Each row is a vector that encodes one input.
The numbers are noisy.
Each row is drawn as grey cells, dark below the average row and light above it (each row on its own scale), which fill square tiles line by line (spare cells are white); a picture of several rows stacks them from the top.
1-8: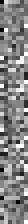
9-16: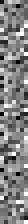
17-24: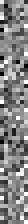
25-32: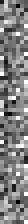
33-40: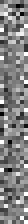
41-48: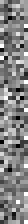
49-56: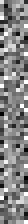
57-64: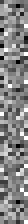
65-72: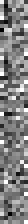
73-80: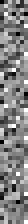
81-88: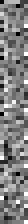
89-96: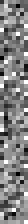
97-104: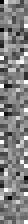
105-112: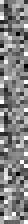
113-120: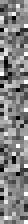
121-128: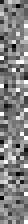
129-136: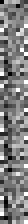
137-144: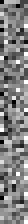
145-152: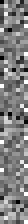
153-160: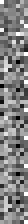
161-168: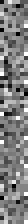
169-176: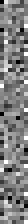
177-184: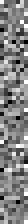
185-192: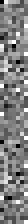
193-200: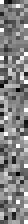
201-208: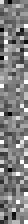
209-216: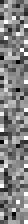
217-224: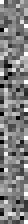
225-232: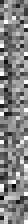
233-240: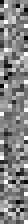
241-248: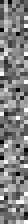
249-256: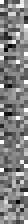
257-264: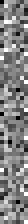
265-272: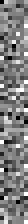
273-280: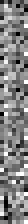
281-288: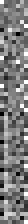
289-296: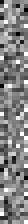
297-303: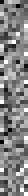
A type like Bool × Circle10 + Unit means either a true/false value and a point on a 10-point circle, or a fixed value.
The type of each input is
Bool × (Line13 + Line14).
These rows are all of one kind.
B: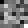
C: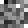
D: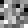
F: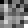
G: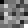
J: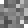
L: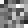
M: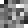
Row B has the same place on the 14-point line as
C and G.
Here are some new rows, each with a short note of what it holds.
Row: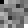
a point on a 13-point line and a true/false value
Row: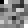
a point on a 13-point line and a true/false value
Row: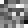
a point on a 14-point line and a true/false value
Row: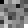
a point on a 13-point line and a true/false value
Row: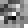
a point on a 13-point line and a true/false value
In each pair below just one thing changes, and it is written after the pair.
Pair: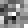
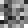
the place on the 13-point line
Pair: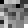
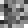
the true/false value
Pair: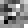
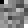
the true/false value
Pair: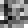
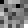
the true/false value
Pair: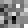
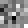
the place on the 13-point line
